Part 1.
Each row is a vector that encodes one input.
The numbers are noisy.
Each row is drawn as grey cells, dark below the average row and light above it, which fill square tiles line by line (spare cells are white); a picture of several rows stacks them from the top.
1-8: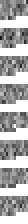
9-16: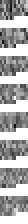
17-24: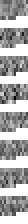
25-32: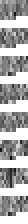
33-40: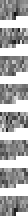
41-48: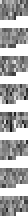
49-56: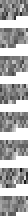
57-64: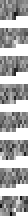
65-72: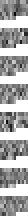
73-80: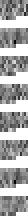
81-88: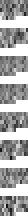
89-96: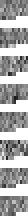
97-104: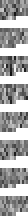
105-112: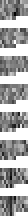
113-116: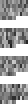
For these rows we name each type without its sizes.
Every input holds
either a point on a line, or four true/false values.
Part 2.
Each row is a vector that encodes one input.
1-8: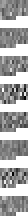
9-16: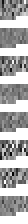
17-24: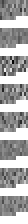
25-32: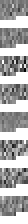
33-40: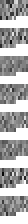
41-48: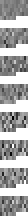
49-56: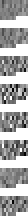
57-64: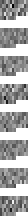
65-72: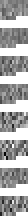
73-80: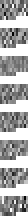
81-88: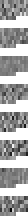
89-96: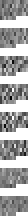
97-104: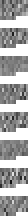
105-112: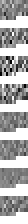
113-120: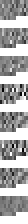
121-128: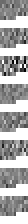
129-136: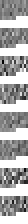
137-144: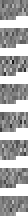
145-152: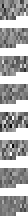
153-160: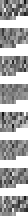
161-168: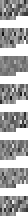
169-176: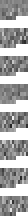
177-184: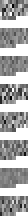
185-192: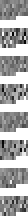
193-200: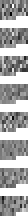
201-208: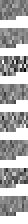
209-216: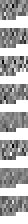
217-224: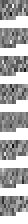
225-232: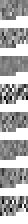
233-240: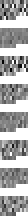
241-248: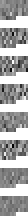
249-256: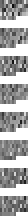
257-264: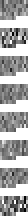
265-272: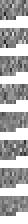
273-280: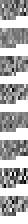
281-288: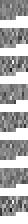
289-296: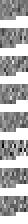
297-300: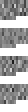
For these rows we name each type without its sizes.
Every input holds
either a fixed value, or a node of a tree and a true/false value.
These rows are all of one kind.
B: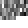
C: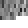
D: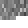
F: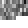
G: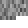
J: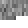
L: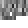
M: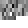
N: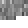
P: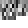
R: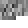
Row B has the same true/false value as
C and D.
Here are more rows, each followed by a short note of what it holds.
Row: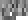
a node of a tree and a true/false value
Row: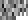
a node of a tree and a true/false value
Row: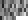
a node of a tree and a true/false value
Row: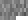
a node of a tree and a true/false value
